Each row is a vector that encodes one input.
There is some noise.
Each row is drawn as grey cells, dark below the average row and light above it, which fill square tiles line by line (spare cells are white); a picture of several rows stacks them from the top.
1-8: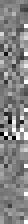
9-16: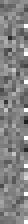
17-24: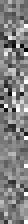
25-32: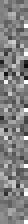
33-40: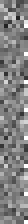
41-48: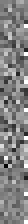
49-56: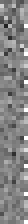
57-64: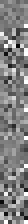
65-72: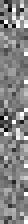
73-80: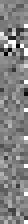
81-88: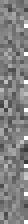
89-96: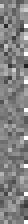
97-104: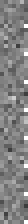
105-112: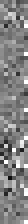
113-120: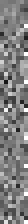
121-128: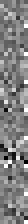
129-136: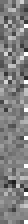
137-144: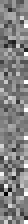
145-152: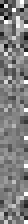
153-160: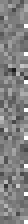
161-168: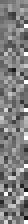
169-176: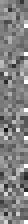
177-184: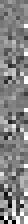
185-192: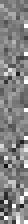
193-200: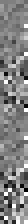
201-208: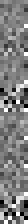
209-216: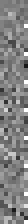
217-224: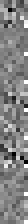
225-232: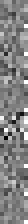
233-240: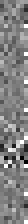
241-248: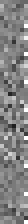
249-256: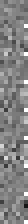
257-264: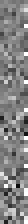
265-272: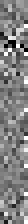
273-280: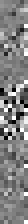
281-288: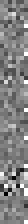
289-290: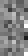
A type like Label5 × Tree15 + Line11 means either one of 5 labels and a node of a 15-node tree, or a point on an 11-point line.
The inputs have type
Bool × Line10 × Line10 + Unit.
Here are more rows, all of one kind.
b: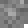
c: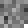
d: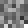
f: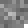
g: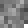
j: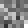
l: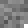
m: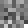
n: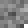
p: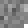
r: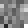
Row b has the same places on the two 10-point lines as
f and j.
